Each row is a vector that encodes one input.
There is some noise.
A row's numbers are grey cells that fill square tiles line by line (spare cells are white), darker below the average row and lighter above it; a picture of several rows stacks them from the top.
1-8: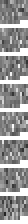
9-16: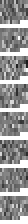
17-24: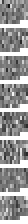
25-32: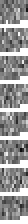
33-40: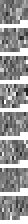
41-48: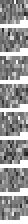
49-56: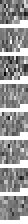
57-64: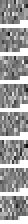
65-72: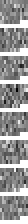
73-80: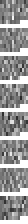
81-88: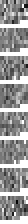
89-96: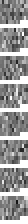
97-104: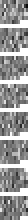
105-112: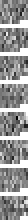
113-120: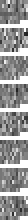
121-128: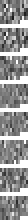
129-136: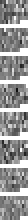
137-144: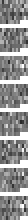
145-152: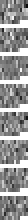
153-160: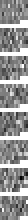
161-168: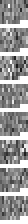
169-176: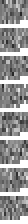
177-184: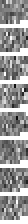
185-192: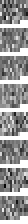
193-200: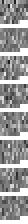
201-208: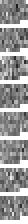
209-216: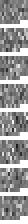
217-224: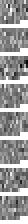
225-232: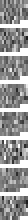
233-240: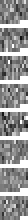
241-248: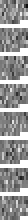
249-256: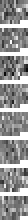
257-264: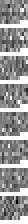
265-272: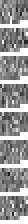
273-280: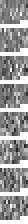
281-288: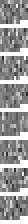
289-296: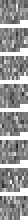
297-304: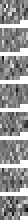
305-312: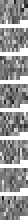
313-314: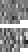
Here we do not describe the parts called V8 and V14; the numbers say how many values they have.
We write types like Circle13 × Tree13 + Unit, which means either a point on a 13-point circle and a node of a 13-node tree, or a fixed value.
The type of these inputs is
(Label11 × V8 + V14) × Tree16.
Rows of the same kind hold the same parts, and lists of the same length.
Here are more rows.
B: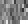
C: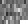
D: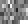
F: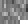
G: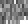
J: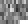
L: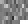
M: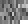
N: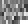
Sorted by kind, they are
B, C, F, L, M, N
D, G, J

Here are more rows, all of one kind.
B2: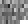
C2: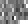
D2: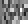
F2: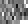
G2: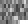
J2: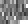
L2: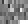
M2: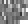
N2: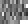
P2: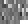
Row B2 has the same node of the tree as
D2, G2 and J2.
